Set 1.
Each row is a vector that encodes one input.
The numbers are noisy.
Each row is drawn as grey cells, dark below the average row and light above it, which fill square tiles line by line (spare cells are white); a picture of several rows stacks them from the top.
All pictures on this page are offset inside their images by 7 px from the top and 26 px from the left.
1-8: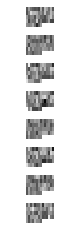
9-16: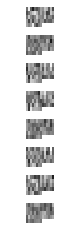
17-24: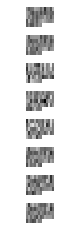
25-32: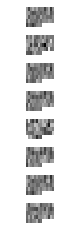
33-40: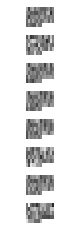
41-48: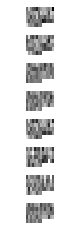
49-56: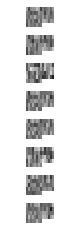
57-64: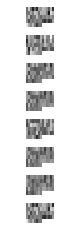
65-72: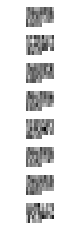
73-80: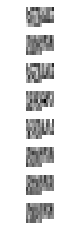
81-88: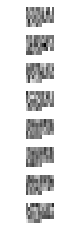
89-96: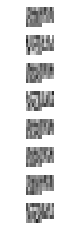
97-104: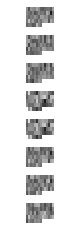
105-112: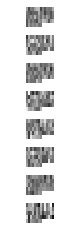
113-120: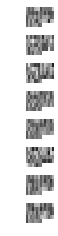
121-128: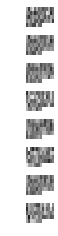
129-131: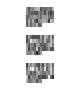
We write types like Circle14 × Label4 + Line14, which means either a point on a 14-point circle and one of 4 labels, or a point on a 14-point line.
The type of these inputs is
Bool × Circle10 + Tree11.
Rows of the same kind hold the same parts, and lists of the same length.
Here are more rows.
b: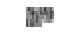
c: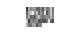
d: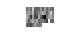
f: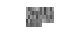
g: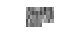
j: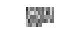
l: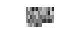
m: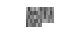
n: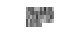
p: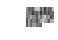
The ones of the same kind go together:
b, f, g, m, n, p
c, d, j, l

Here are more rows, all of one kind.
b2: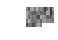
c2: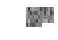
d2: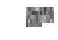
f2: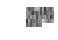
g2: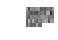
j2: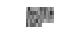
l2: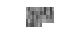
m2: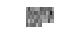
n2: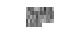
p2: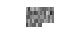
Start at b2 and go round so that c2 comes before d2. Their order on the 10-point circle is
b2, l2, c2, j2, f2, n2, d2, p2, g2, m2.
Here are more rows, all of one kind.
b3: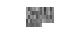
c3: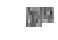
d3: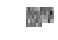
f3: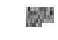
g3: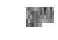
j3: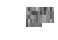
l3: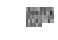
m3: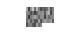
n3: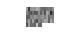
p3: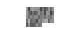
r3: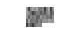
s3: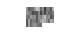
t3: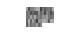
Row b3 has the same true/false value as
g3, j3, r3 and s3.
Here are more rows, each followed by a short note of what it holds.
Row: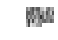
a node of an 11-node tree
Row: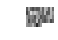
a node of an 11-node tree
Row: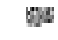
a node of an 11-node tree
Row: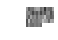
a point on a 10-point circle and a true/false value
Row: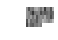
a point on a 10-point circle and a true/false value
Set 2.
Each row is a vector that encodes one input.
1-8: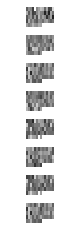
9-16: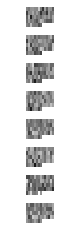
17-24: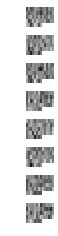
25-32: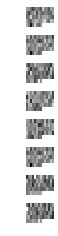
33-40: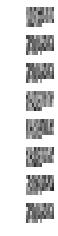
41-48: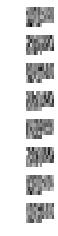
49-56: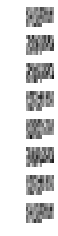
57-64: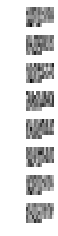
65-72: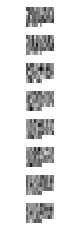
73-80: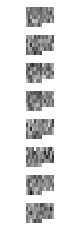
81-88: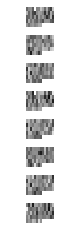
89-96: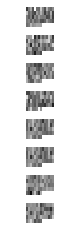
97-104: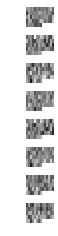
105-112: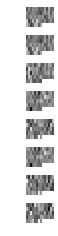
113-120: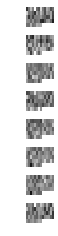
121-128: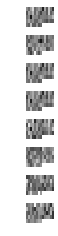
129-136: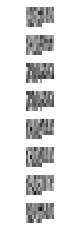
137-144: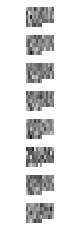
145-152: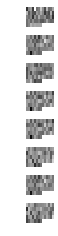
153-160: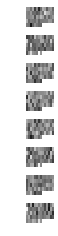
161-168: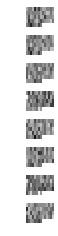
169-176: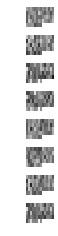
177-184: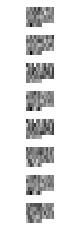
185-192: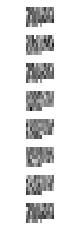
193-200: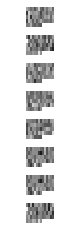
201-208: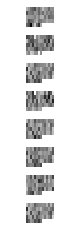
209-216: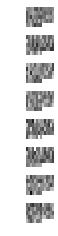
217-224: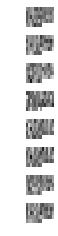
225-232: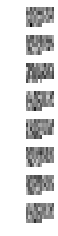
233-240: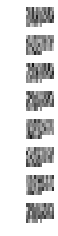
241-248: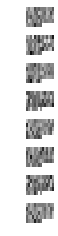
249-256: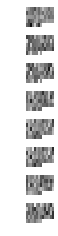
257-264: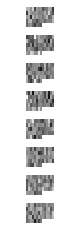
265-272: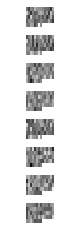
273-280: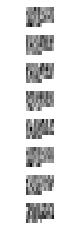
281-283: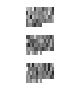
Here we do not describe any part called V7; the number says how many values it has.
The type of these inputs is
Bool × Circle10 + V7.
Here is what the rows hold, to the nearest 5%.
About 70% of them hold a point on a 10-point circle and a true/false value. The rest hold a value of V7.
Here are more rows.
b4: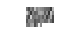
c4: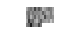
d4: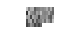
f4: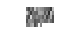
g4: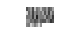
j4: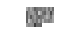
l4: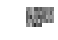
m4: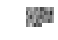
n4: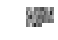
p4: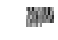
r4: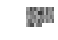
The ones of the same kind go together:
b4, f4, g4, p4
c4, d4, j4, l4, m4, n4, r4

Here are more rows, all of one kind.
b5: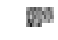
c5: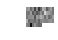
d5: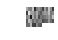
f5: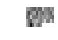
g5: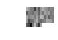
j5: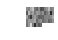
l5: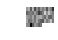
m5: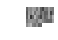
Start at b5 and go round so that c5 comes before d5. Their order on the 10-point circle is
b5, g5, c5, l5, d5, m5, j5, f5.
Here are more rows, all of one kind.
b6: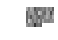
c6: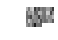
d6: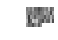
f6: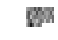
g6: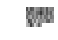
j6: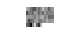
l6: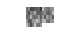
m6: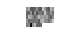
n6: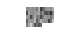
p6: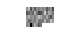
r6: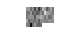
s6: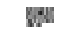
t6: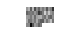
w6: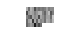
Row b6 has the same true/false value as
c6, n6 and w6.
